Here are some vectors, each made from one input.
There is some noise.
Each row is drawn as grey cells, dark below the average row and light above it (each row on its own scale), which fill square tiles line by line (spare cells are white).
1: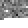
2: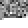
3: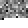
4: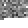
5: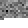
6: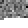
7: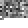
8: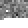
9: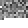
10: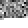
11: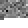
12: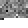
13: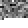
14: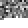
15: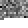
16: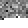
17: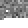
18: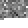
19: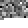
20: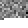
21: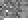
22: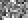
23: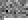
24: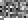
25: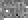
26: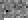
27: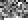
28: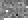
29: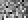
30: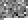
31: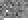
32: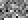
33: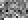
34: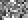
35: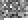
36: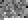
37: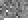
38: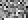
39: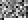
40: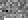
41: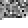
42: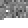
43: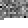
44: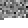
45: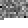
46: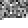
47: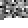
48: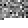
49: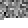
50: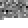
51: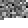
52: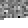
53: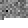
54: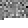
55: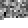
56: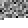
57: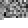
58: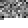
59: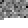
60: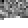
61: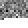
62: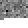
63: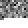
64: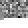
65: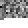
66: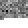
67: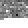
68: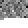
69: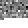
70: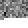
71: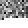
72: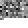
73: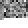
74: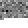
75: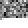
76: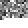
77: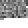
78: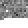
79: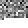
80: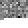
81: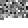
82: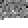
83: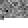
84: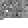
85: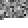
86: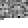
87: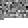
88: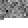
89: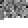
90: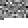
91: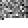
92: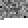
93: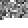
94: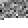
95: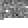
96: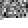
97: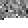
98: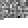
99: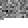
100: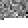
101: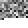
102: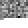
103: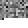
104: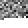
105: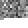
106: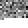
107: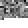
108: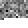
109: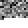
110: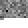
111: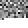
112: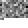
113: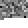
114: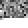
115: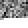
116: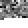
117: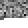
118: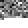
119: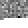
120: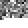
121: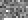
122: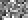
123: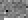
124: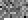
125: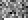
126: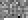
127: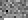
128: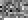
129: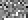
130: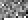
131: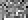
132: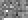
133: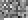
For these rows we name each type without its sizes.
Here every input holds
a list of points on a line.
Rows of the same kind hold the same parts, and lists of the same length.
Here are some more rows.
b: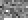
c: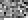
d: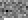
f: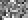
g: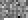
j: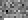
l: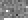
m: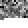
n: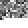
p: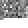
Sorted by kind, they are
b, c, j, l, m
d, g, p
f, n

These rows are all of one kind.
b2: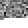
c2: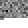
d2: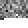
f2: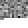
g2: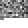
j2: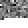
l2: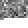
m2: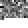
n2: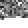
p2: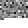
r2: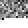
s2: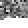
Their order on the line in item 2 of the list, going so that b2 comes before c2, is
j2, b2, r2, m2, n2, l2, p2, s2, d2, g2, c2, f2.
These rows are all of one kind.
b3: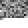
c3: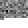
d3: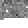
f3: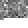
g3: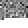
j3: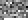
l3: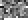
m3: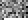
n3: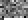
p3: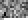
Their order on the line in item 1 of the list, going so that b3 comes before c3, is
p3, b3, f3, d3, l3, n3, c3, j3, g3, m3.
